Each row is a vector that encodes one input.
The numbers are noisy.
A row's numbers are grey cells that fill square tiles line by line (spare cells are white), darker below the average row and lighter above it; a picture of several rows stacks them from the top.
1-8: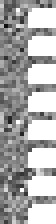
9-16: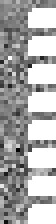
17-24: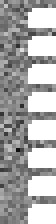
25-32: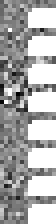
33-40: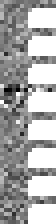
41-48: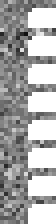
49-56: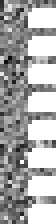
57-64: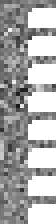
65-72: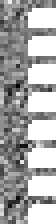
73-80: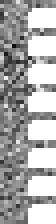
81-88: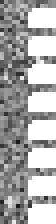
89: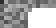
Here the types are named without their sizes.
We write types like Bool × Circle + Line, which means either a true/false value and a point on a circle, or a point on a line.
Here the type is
Bool × (Tree + Unit).
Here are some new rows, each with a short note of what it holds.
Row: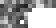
a true/false value
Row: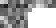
a true/false value
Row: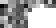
a true/false value
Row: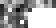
a true/false value
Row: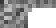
a node of a tree and a true/false value
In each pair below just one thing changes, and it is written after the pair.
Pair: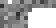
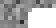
the node of the tree
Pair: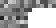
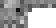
the node of the tree
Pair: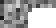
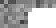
the true/false value
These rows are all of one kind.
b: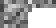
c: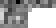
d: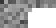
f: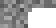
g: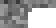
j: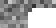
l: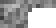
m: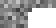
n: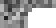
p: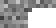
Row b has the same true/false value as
c, d and f.
